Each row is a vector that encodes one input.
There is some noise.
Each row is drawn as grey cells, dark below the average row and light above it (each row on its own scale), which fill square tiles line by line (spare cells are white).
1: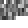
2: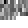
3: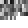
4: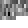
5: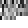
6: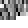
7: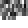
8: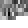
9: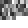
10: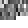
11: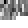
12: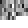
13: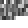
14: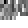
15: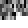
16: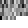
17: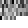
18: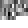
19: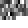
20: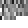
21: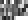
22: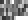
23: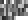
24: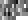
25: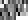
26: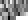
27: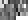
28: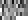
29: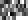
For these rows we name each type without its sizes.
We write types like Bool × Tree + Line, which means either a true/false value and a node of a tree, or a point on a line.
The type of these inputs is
Circle.
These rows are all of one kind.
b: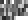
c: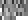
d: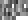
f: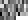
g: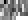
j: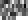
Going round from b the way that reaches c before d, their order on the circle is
b, j, g, c, d, f.
